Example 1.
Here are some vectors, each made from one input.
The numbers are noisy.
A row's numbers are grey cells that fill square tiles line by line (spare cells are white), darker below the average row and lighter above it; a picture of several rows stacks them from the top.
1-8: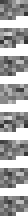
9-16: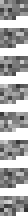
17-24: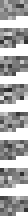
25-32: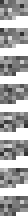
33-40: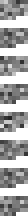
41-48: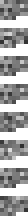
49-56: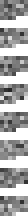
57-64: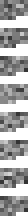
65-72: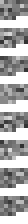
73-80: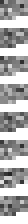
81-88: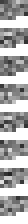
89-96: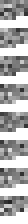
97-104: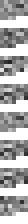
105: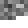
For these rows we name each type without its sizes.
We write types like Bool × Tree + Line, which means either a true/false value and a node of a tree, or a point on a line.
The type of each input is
Bool × Bool × Bool.
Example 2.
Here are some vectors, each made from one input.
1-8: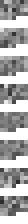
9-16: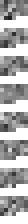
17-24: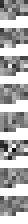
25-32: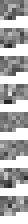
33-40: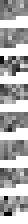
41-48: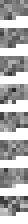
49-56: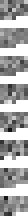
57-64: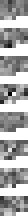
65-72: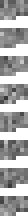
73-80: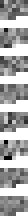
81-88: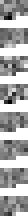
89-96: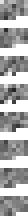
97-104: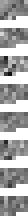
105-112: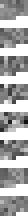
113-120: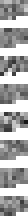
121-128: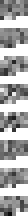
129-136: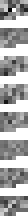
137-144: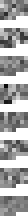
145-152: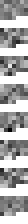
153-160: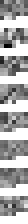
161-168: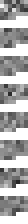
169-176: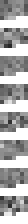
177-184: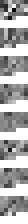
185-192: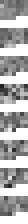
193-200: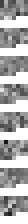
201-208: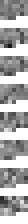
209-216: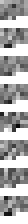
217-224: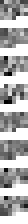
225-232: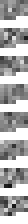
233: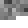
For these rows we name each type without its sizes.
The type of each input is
Tree.
